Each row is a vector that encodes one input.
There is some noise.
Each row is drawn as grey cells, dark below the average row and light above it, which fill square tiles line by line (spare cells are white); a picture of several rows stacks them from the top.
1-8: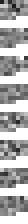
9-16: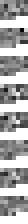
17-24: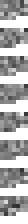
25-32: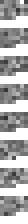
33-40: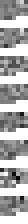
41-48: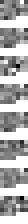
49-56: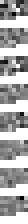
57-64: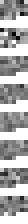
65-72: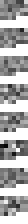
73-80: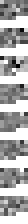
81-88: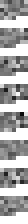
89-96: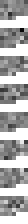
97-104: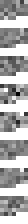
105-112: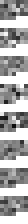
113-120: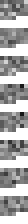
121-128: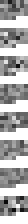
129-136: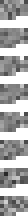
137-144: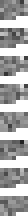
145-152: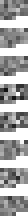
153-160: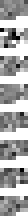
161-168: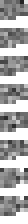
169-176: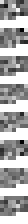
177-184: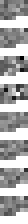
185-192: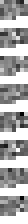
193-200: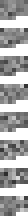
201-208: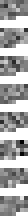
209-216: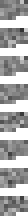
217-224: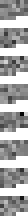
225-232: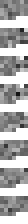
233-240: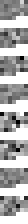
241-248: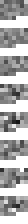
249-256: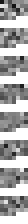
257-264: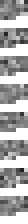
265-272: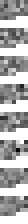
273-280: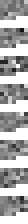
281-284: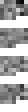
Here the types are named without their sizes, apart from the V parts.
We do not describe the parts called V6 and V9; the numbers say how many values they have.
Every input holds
a point on a line and a value of V6, together with either a point on a line and a true/false value, or two values of V9.
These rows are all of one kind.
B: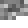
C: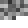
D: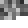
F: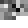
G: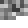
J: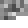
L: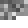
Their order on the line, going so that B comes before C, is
F, J, D, L, B, C, G.
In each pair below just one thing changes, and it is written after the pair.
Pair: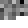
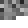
the value of V6
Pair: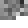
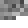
the place on the line
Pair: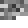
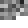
the place on the line
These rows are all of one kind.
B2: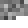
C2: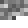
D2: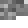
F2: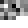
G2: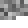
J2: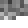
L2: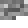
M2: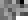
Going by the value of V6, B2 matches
C2 and F2.
